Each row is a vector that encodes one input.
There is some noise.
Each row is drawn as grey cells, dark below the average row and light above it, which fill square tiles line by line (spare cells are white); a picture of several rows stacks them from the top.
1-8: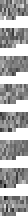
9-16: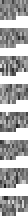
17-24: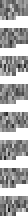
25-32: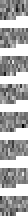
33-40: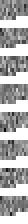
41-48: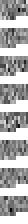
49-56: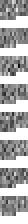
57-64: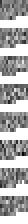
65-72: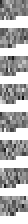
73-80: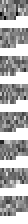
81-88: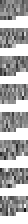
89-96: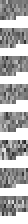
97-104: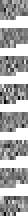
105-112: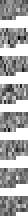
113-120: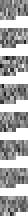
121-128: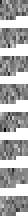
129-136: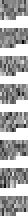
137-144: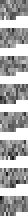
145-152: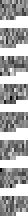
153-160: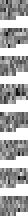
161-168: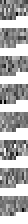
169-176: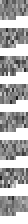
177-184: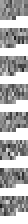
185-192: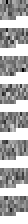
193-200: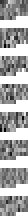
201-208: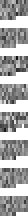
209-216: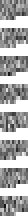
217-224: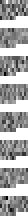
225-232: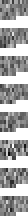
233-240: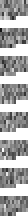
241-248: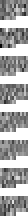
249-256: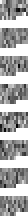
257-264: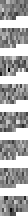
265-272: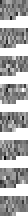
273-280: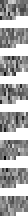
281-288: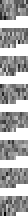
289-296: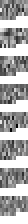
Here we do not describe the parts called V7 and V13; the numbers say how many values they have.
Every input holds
a point on a 6-point circle, a value of V7 and a value of V13, together with either a fixed value, or three true/false values.
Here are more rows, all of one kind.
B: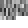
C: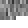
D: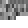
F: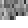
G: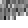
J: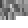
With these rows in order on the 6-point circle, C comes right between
G and J.
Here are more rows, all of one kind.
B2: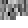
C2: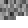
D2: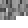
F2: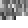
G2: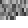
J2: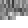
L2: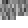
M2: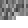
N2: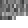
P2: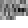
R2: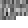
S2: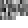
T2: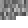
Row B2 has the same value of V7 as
L2 and R2.
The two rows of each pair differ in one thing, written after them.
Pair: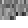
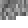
the place on the 6-point circle
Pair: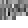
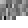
one of the three true/false values
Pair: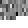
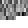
the place on the 6-point circle
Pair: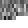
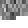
the value of V7
